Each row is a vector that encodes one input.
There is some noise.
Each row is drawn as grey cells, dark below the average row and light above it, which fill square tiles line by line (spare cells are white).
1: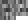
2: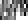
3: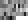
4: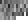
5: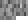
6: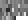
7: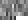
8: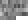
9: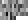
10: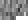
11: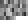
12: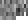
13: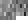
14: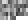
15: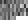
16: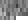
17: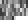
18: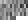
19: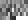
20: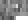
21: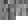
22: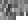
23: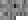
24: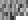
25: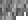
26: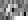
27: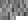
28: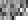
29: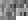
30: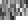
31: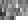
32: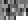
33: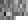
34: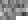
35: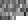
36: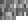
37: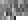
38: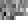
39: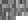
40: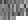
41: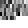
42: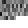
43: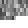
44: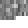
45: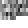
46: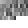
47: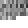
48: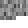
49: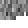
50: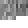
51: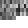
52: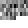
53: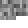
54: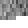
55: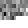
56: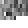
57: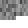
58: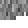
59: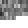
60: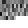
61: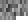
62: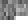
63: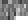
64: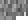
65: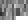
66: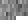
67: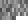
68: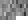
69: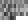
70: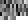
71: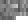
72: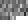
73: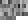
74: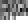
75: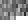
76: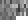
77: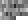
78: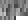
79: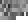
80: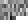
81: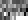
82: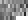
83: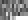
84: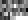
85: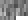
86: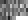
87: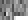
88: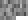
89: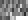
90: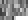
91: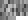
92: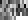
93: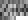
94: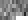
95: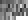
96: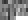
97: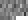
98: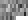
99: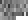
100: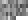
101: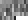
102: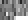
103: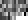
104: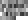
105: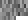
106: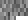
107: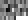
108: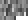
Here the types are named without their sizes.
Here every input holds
either a fixed value, or three true/false values.
